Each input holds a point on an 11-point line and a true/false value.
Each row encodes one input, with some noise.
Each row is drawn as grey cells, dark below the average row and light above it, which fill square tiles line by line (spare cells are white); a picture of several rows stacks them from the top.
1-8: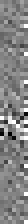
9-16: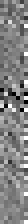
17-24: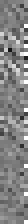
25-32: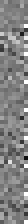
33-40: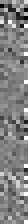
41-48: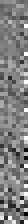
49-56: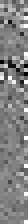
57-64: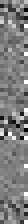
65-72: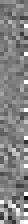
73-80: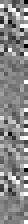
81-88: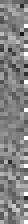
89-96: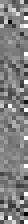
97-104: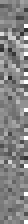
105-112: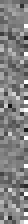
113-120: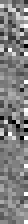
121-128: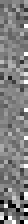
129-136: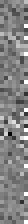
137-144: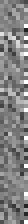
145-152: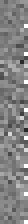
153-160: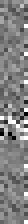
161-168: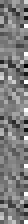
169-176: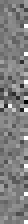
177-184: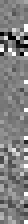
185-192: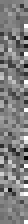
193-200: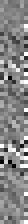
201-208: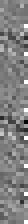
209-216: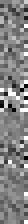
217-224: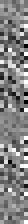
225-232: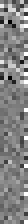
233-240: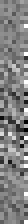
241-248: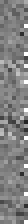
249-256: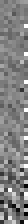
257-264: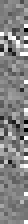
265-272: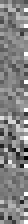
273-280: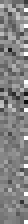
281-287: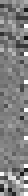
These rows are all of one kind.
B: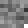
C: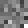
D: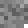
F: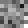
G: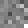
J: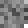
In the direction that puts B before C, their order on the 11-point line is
B, G, D, J, C, F.
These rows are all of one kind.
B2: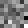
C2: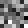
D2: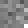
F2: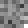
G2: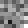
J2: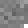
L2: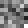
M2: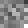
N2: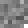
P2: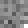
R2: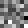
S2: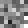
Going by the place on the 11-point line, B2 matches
C2, D2 and P2.
